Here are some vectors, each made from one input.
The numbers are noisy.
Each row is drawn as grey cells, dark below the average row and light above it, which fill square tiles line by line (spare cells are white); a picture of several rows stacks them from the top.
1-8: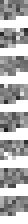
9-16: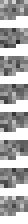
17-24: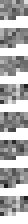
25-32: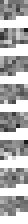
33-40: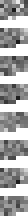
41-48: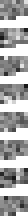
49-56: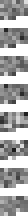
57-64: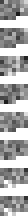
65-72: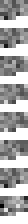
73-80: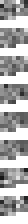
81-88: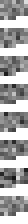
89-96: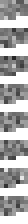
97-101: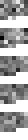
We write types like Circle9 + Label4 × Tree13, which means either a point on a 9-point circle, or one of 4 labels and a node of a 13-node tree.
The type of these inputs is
Bool × Bool × Bool × Bool + Tree9.
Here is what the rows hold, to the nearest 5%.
About 20% of them hold a node of a 9-node tree. The rest hold four true/false values.
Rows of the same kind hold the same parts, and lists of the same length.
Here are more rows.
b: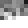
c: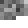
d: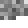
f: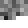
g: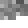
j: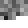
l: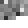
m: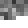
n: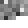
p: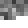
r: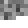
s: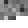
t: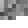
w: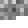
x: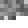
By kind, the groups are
b
c, d, f, g, j, l, m, n, p, r, s, t, w, x

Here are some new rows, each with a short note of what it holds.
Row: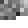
four true/false values
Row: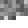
four true/false values
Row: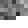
four true/false values
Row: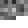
four true/false values
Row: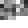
a node of a 9-node tree
